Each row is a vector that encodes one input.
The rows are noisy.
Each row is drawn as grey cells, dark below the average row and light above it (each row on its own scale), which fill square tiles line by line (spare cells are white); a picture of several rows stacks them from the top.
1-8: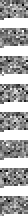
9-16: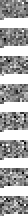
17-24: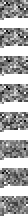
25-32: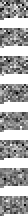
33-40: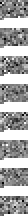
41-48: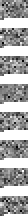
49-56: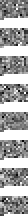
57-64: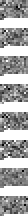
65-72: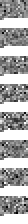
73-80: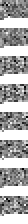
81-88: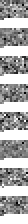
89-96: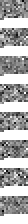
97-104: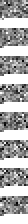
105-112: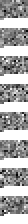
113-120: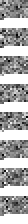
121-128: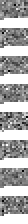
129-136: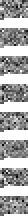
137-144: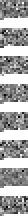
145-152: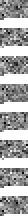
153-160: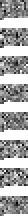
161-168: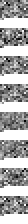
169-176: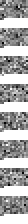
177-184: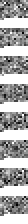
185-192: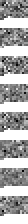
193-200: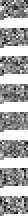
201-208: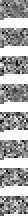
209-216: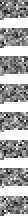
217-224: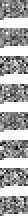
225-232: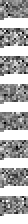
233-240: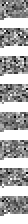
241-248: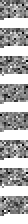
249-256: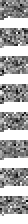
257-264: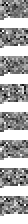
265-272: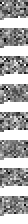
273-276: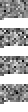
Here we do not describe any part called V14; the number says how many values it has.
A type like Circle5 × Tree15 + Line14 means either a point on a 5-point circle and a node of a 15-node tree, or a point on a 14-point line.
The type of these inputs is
Bool × List2(V14) + Line15.
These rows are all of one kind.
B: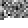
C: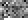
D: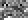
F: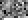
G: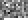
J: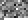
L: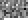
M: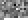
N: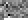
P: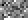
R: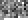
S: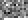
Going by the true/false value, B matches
C, D, N and P.
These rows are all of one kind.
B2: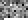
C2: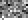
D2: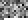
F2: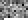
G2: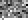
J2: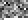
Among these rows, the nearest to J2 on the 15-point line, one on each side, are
C2 and D2.
